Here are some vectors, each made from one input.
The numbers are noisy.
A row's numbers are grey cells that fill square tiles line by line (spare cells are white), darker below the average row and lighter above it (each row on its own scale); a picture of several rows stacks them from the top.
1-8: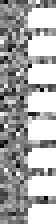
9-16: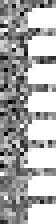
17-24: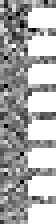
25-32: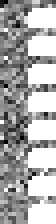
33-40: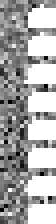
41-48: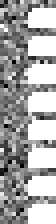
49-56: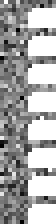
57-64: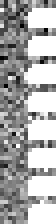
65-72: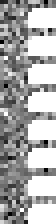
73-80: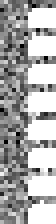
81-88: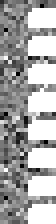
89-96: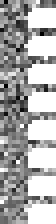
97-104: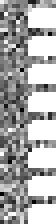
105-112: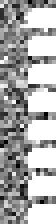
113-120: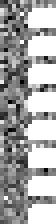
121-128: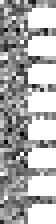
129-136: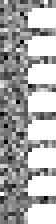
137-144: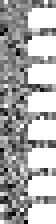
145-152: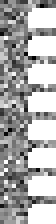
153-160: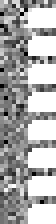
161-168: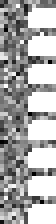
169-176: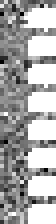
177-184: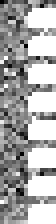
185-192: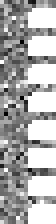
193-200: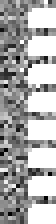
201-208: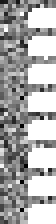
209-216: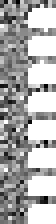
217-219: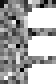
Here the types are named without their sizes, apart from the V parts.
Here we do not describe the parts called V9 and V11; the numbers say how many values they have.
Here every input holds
a node of a tree and a value of V9, together with either a point on a circle and a true/false value, or a value of V11.
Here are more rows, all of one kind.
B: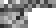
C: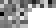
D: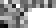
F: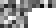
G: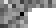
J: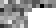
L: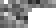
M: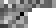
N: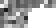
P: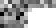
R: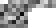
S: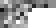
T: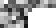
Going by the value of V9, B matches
G, M, P and R.
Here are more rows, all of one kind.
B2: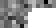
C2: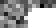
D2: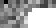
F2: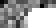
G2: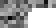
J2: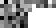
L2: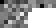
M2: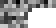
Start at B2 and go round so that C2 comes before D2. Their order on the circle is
B2, M2, C2, D2, F2, L2, G2, J2.
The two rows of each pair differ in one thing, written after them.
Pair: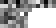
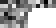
the place on the circle
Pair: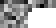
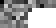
the node of the tree
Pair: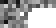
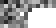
the place on the circle
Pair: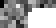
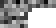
the value of V9
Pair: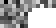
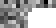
the node of the tree
